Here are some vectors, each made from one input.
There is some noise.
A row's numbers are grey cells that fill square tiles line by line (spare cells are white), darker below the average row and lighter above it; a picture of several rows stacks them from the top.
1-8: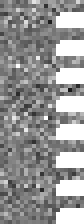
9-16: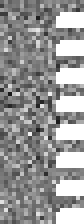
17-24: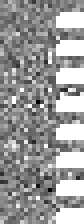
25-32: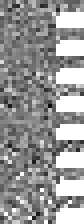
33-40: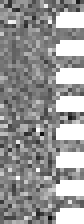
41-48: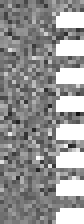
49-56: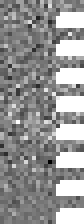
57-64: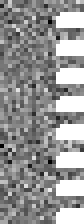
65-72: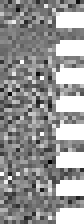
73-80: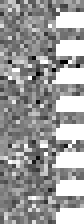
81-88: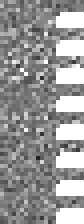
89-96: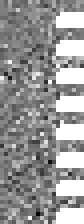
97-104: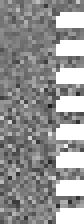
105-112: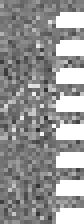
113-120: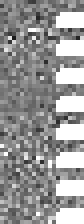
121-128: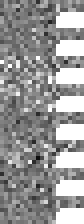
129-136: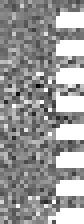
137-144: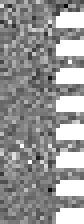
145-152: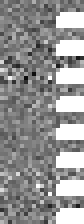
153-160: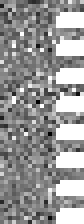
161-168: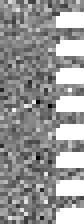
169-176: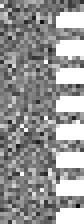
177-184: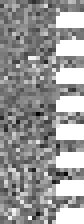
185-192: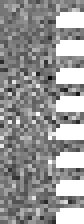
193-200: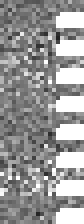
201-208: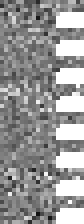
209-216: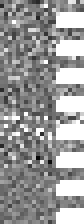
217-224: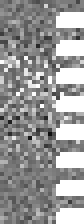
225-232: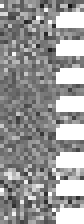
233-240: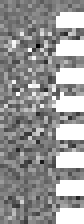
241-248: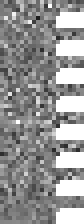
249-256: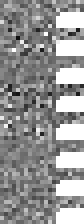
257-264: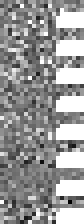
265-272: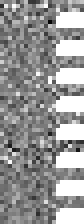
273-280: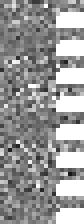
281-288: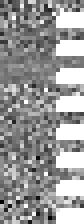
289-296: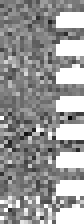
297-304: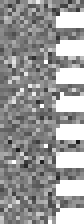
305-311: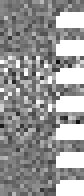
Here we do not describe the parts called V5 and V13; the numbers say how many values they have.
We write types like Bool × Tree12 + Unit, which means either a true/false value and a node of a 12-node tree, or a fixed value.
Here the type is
Bool × Label6 × V5 × V13.
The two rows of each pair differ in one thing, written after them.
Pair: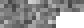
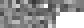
the label
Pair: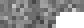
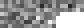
the true/false value
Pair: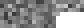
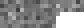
the label
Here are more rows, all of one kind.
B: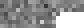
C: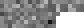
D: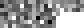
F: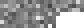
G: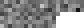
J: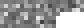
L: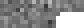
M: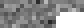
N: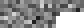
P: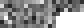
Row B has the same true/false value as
D and G.
